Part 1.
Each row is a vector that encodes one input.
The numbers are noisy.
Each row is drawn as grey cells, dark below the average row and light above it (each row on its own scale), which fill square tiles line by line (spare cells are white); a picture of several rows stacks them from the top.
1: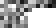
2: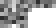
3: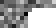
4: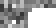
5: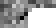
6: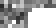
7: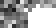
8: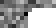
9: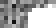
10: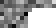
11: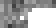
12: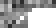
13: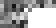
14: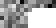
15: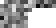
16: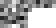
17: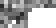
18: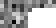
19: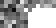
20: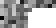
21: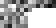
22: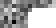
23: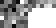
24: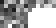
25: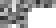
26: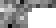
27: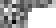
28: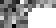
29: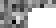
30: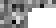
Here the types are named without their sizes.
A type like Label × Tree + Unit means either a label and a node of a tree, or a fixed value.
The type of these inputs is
Line × Line.
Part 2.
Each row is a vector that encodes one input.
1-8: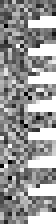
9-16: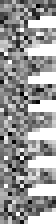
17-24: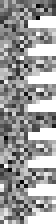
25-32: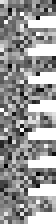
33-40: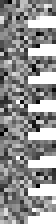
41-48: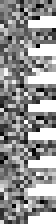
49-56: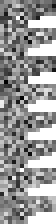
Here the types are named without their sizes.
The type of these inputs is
Label.
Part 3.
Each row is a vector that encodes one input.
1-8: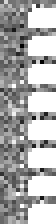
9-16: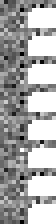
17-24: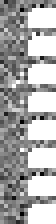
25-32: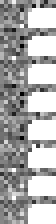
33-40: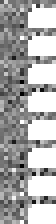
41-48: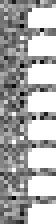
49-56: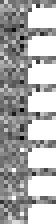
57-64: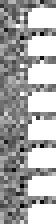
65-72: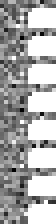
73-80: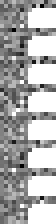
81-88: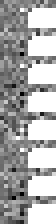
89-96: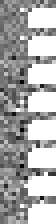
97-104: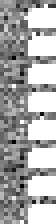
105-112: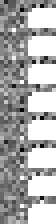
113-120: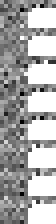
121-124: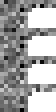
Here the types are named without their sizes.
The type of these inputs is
Circle + Unit.
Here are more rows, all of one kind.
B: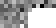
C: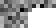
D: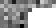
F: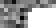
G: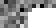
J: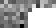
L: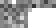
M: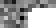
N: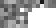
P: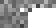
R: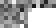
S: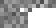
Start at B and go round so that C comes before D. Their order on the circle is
B, C, G, M, F, D, J, P, S, N, L, R.
